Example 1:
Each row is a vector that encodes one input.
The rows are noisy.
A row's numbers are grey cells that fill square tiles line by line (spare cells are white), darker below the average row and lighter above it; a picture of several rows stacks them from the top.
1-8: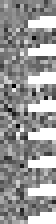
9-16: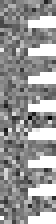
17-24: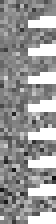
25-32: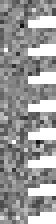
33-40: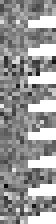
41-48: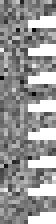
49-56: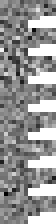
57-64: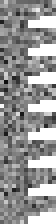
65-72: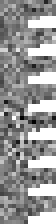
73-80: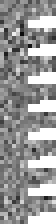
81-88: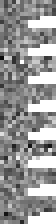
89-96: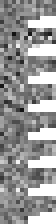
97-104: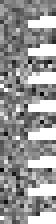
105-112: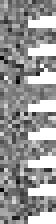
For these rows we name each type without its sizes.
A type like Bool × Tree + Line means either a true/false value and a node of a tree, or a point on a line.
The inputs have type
Tree + Unit.
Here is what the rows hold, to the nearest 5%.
About 5% of them hold a fixed value. The rest hold a node of a tree.
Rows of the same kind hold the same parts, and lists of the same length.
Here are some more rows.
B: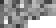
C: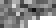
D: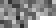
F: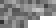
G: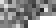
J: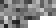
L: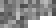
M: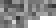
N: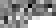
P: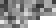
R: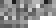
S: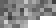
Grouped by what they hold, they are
B, C, D, F, G, J, L, M, P, R, S
N

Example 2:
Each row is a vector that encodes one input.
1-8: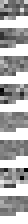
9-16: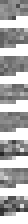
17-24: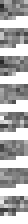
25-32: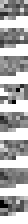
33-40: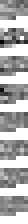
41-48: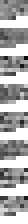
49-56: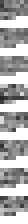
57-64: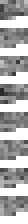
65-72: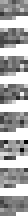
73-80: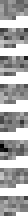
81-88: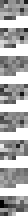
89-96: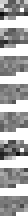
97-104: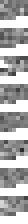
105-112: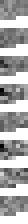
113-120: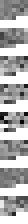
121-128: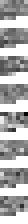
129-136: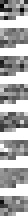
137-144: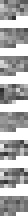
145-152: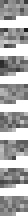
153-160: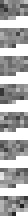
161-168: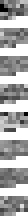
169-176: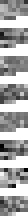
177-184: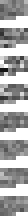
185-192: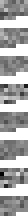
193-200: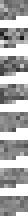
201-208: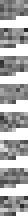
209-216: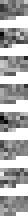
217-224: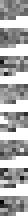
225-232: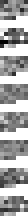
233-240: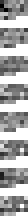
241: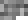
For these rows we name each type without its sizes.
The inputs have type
Bool × Bool × Bool × Bool.
